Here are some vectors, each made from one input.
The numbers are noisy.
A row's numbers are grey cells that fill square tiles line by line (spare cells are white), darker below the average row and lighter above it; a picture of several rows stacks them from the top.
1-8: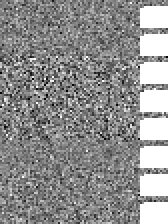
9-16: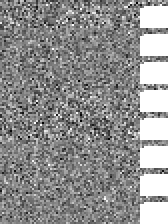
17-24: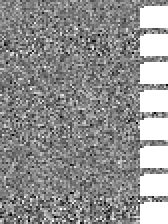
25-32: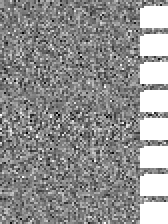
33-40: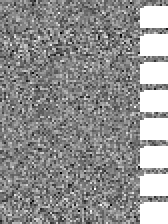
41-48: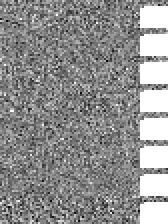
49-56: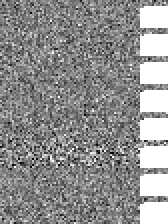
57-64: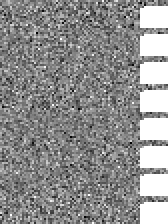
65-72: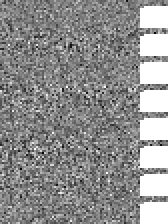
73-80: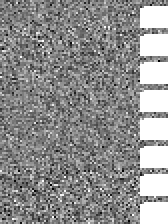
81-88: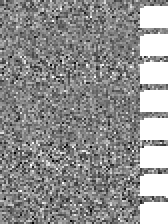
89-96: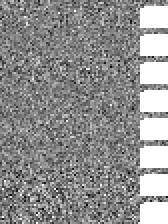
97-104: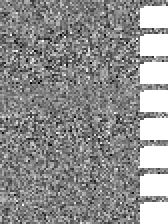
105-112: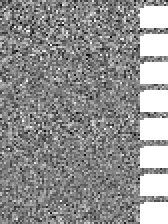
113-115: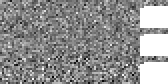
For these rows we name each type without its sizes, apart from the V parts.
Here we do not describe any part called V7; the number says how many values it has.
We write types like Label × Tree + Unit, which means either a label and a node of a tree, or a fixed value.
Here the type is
Tree × (Tree + V7).
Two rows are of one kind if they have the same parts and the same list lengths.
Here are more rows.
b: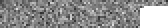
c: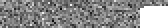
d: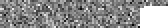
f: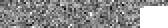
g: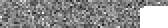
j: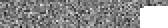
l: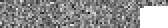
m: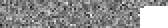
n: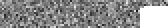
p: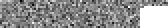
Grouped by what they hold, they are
b, f, j, l, m
c, d, g, n, p

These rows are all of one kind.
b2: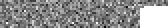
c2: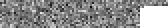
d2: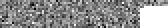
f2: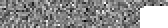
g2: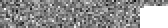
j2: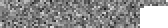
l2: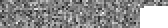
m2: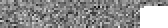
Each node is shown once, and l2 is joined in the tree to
f2 and g2.
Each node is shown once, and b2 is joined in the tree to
c2 and m2.
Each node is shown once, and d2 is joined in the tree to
j2.
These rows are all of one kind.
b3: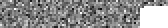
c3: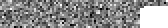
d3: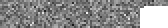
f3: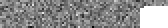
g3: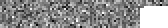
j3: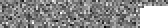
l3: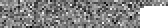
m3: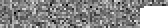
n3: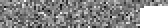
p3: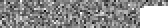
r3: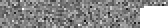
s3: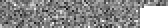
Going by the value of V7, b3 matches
g3 and p3.
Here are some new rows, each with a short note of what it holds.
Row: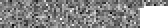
a node of each of two trees
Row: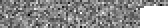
a node of a tree and a value of V7
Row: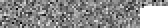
a node of a tree and a value of V7
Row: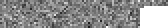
a node of each of two trees
